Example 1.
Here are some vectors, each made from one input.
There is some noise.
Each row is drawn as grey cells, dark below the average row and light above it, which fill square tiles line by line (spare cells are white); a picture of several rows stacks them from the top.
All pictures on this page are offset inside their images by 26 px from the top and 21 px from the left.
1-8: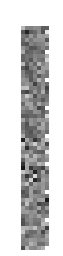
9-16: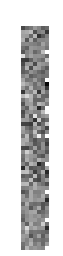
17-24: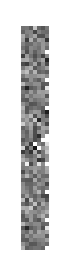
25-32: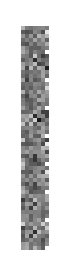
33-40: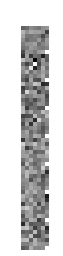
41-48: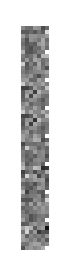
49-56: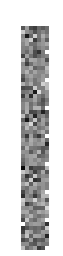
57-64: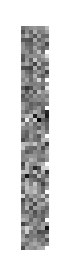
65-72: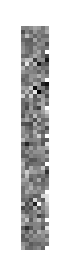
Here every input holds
a point on each of two 5-point lines and a true/false value.
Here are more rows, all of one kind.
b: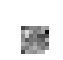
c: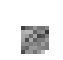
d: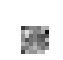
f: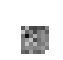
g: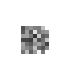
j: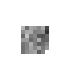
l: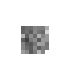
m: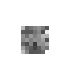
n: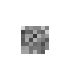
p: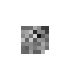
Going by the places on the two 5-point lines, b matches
c, d and p.
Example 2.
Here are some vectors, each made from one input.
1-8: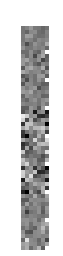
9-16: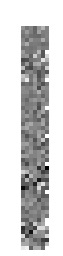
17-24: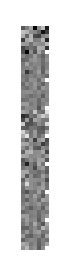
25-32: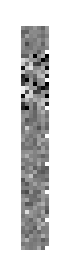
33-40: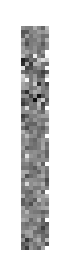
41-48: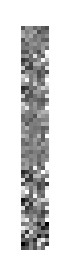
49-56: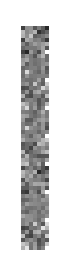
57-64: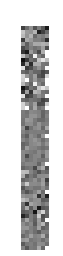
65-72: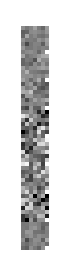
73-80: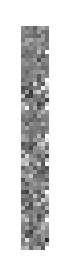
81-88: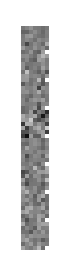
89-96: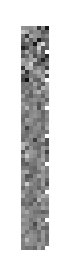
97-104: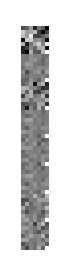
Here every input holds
a list of up to two points on a 6-point line.
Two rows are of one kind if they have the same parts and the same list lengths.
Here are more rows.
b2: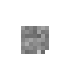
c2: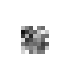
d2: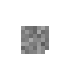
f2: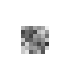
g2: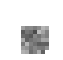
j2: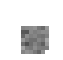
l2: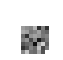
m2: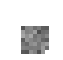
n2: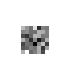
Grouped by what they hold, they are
b2, d2, f2, g2
c2, j2, m2
l2, n2

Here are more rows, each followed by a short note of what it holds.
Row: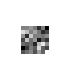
the empty list
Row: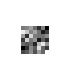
the empty list
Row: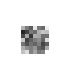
a list of one item
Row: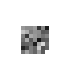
the empty list
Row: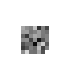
the empty list
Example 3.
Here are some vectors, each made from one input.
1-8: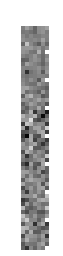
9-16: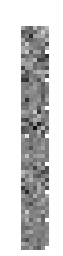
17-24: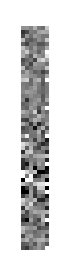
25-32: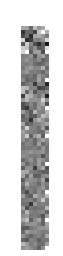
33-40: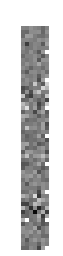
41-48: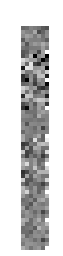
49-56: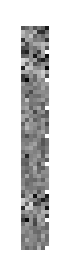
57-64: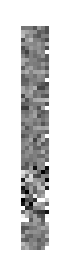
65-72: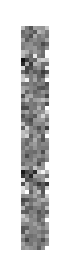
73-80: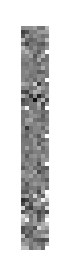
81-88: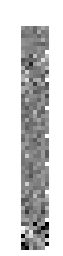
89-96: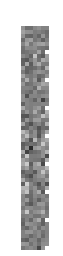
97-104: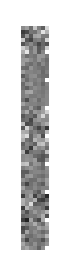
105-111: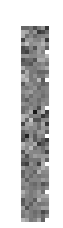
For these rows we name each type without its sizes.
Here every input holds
a list of points on a circle.
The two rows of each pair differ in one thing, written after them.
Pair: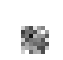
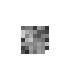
the place on the circle in item 2 of the list
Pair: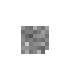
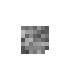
the place on the circle in item 1 of the list
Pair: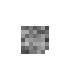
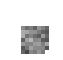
the place on the circle in item 1 of the list
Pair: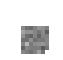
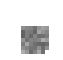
the place on the circle in item 1 of the list
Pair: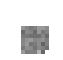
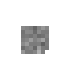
the place on the circle in item 2 of the list
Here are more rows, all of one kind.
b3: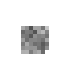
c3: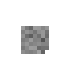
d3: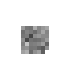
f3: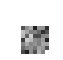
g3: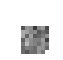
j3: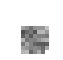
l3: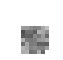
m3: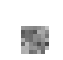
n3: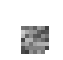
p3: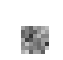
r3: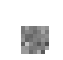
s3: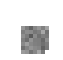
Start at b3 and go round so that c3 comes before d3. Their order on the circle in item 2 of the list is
b3, f3, n3, c3, l3, m3, p3, d3, r3, g3, s3, j3.
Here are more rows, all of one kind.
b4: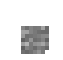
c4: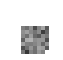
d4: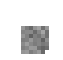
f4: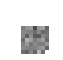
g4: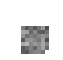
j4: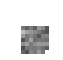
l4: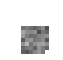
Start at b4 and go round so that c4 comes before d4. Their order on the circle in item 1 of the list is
b4, l4, g4, f4, c4, d4, j4.
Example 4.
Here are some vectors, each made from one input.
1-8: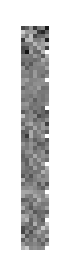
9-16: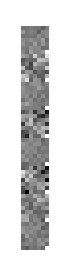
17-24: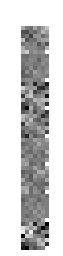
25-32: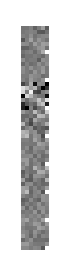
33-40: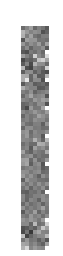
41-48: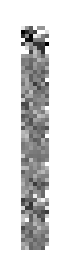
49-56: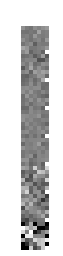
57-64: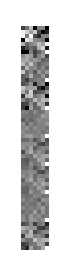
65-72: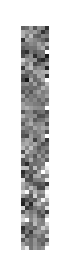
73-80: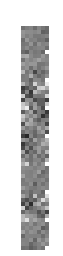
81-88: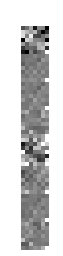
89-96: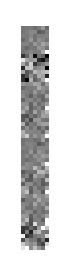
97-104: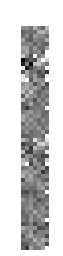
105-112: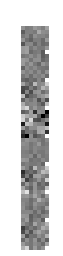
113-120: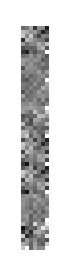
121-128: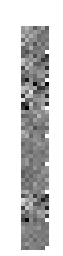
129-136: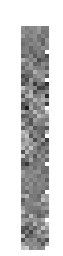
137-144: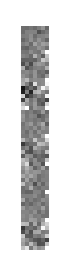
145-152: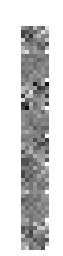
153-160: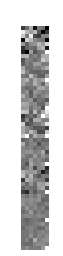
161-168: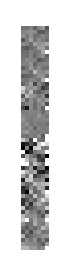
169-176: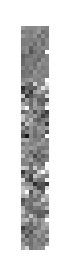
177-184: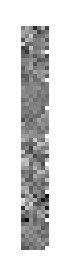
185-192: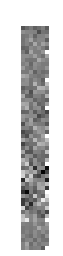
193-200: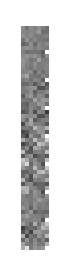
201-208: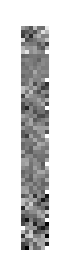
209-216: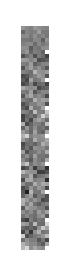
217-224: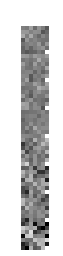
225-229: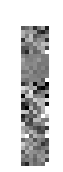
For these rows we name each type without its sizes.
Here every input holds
a true/false value, together with either a fixed value, or a point on each of two lines.
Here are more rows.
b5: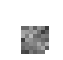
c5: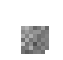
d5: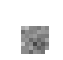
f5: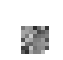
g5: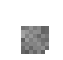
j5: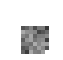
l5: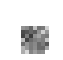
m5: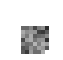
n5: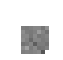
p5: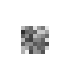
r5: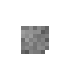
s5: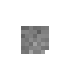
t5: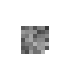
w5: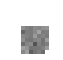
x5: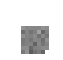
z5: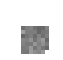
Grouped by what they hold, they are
b5, g5, j5, l5, m5, n5, p5, r5, s5, t5, w5, x5, z5
c5, d5, f5

